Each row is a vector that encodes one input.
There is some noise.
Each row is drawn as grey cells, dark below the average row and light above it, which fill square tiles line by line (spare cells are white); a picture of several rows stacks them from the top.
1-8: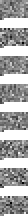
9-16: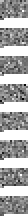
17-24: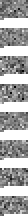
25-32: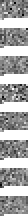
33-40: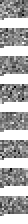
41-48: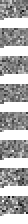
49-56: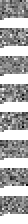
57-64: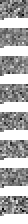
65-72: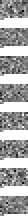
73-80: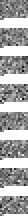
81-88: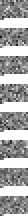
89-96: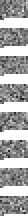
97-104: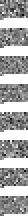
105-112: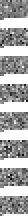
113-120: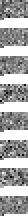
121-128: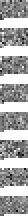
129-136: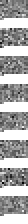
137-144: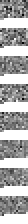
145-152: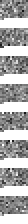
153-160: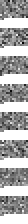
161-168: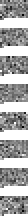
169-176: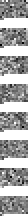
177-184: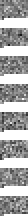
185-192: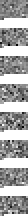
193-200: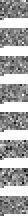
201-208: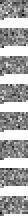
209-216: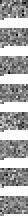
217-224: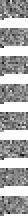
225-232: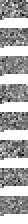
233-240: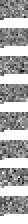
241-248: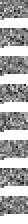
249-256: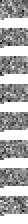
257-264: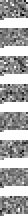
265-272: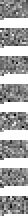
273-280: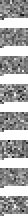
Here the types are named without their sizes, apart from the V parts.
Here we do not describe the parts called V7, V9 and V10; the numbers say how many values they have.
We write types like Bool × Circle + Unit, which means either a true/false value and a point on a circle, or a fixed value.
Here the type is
((Line × V7 + V9) × Tree + V10) × Tree.
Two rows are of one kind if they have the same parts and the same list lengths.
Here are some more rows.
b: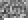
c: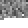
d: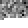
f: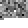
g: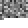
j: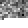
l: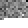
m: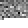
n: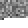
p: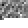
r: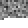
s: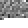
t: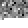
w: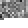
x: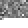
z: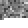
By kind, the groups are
b, c, n, p, r, s, z
d, f, j, t
g, l, m, w, x

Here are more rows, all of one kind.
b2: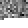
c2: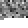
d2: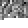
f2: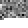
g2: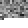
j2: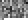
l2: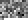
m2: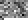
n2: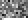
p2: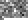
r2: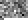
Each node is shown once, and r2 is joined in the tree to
m2 and p2.
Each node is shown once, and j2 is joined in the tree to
l2.
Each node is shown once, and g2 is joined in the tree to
f2 and l2.
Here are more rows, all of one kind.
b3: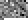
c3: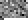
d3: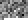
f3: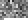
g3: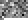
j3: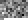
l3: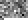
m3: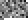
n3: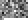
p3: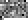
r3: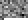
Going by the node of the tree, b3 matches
g3, m3, n3 and p3.
